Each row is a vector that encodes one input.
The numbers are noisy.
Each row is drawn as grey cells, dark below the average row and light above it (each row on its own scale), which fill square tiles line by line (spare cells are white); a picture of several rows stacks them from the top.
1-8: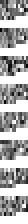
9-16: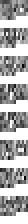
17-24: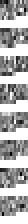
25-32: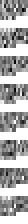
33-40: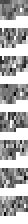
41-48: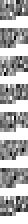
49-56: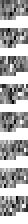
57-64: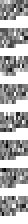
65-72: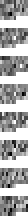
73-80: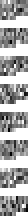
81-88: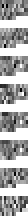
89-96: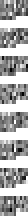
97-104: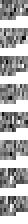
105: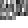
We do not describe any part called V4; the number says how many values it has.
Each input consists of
a list of up to two items, each a true/false value and a value of V4.
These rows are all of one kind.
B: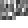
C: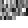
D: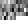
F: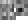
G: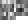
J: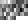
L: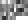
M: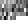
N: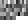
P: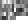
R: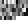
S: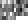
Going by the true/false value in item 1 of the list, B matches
C, N and R.
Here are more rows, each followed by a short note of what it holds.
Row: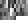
the empty list
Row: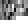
a list of two items
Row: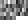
a list of one item
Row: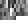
the empty list
